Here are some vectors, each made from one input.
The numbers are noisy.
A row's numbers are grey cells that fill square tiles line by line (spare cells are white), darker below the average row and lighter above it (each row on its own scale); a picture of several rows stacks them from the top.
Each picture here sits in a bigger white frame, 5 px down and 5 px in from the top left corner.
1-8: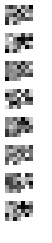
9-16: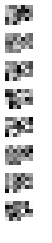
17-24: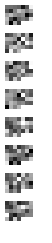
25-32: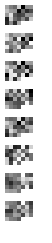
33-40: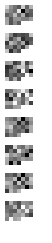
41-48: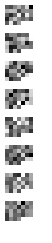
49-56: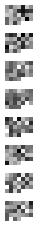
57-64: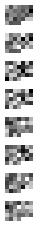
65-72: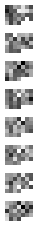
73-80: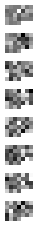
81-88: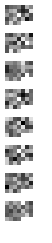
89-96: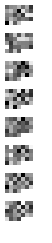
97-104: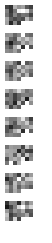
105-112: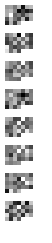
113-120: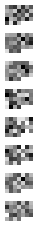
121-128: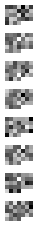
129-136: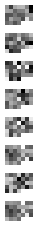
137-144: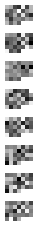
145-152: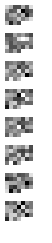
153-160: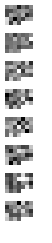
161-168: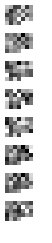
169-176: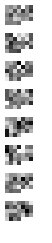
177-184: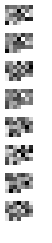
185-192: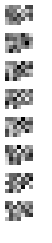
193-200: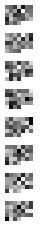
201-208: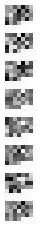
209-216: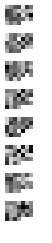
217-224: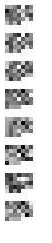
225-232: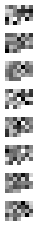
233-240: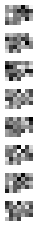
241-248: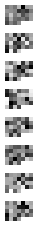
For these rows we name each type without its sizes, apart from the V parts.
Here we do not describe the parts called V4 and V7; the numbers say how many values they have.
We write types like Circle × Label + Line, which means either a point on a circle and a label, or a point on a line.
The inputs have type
Line × Line + (Tree + V7) × V4.
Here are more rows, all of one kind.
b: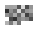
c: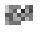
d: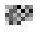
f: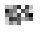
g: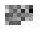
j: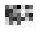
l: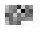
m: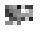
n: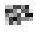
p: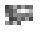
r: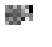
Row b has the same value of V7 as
c, f, n and p.
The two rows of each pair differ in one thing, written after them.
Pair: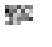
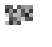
the value of V4
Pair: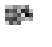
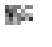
the value of V4
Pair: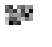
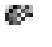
the value of V4
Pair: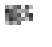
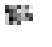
the value of V4
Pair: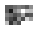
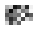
the value of V4
